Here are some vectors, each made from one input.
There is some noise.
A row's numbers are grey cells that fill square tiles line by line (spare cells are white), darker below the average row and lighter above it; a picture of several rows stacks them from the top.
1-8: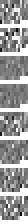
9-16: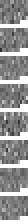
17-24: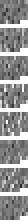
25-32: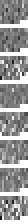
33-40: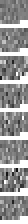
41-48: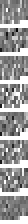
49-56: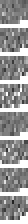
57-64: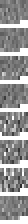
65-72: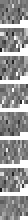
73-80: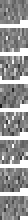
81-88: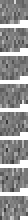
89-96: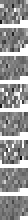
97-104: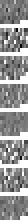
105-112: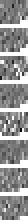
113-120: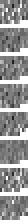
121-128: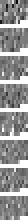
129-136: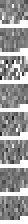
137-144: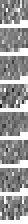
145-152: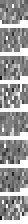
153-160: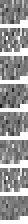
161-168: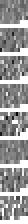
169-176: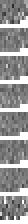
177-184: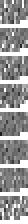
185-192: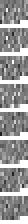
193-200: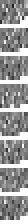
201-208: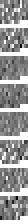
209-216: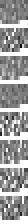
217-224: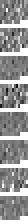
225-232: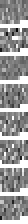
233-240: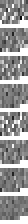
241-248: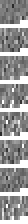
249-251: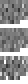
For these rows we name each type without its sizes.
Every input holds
a list of points on a line.
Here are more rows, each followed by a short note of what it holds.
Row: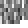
a list of two items
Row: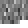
a list of one item
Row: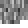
a list of two items
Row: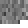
a list of two items
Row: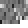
a list of one item
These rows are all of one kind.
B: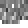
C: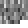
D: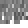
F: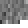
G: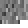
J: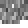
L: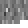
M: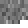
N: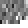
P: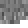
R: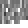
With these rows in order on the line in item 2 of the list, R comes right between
B and F.
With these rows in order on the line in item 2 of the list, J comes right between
F and G.
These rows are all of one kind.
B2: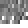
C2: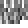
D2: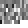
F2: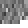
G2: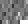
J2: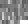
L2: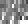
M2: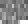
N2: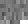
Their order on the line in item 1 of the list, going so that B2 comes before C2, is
B2, D2, C2, G2, L2, N2, F2, M2, J2.
